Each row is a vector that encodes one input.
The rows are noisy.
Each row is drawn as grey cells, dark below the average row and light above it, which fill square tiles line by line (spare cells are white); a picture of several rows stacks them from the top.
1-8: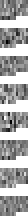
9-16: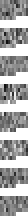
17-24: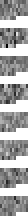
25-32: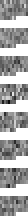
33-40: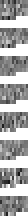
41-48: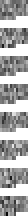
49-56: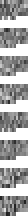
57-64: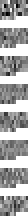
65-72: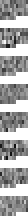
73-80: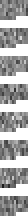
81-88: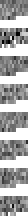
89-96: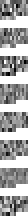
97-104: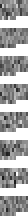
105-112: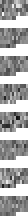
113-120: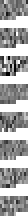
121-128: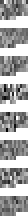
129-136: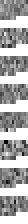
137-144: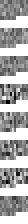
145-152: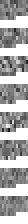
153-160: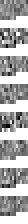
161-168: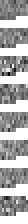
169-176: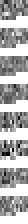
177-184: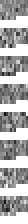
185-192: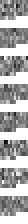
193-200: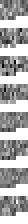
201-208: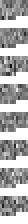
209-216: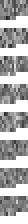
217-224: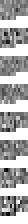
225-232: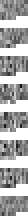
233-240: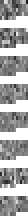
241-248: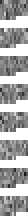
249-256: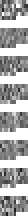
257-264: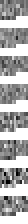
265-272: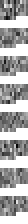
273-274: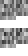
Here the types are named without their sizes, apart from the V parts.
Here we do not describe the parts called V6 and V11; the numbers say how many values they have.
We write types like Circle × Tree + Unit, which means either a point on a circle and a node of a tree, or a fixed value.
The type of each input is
List(Line) + V6 × V11.
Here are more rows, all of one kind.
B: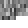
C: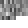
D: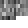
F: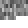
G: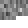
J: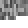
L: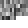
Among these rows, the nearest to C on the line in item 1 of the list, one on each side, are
B and L.
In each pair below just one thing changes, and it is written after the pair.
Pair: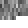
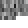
the value of V11
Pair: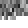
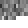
the value of V11
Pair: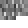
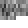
the value of V6
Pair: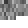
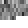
the value of V6
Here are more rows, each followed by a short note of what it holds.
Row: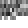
a value of V6 and a value of V11
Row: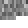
a list of two items
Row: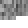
a list of three items
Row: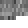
a list of three items
